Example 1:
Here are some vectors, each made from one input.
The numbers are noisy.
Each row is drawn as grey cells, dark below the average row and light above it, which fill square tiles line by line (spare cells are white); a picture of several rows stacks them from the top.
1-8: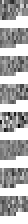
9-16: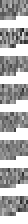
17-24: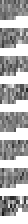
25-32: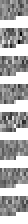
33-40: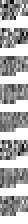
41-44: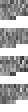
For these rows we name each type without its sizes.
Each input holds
a point on a line.
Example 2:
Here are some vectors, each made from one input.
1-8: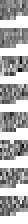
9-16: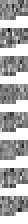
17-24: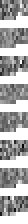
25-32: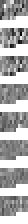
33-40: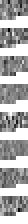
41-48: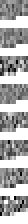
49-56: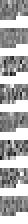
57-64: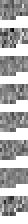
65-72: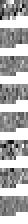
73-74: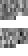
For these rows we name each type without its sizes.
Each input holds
either a point on a circle, or a fixed value.
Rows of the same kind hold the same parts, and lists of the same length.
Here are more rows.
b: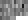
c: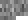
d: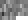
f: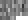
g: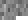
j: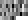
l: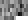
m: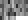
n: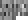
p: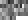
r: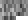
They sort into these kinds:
b, c, d, f, g, j, l, n, r
m, p

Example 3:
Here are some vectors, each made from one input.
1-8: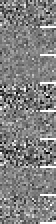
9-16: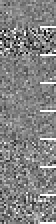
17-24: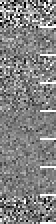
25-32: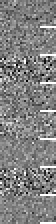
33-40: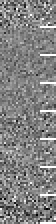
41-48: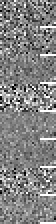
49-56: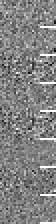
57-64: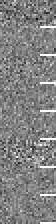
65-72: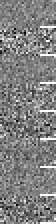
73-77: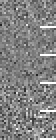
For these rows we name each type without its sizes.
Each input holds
either a point on a circle, or a fixed value.
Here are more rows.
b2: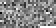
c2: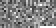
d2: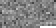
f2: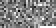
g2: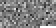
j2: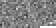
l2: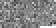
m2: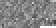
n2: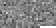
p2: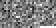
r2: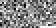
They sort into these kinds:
b2, d2, g2, j2, l2, m2, n2, r2
c2, f2, p2

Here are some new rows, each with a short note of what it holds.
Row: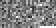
a fixed value
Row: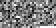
a fixed value
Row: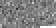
a point on a circle
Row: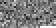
a point on a circle
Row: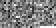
a fixed value
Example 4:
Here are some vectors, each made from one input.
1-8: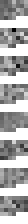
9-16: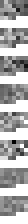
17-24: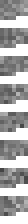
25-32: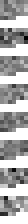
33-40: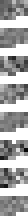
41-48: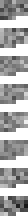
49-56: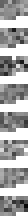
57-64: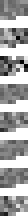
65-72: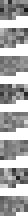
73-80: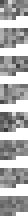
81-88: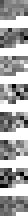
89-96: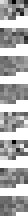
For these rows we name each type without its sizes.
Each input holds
a point on a line.
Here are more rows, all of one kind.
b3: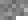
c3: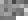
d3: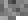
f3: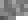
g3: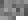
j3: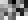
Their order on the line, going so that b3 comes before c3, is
g3, d3, b3, c3, f3, j3.
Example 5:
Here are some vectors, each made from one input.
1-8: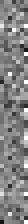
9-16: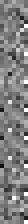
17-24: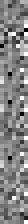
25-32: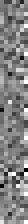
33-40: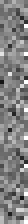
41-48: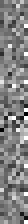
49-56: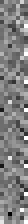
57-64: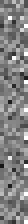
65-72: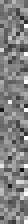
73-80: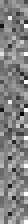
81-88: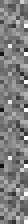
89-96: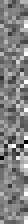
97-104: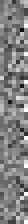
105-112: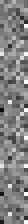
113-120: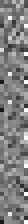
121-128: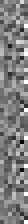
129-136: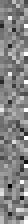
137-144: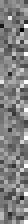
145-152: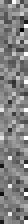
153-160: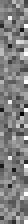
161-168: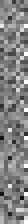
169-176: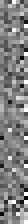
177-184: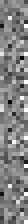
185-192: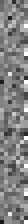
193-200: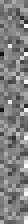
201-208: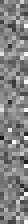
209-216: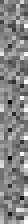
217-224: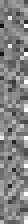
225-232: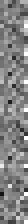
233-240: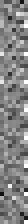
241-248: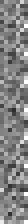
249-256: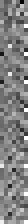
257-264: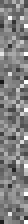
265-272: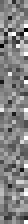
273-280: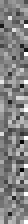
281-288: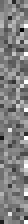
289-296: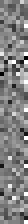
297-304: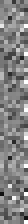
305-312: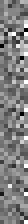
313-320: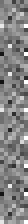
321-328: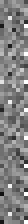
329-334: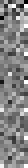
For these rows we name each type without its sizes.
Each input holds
either a point on a circle, or a fixed value.
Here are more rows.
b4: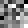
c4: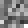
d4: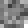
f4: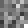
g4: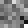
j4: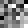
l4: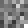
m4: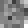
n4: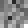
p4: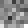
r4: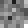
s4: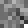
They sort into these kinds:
b4, j4
c4, d4, f4, g4, l4, m4, n4, p4, r4, s4

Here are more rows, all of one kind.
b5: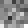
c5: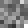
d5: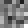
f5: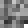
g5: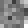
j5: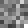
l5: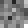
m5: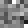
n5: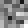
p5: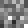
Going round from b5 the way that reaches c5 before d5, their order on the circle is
b5, l5, g5, c5, j5, p5, m5, f5, d5, n5.
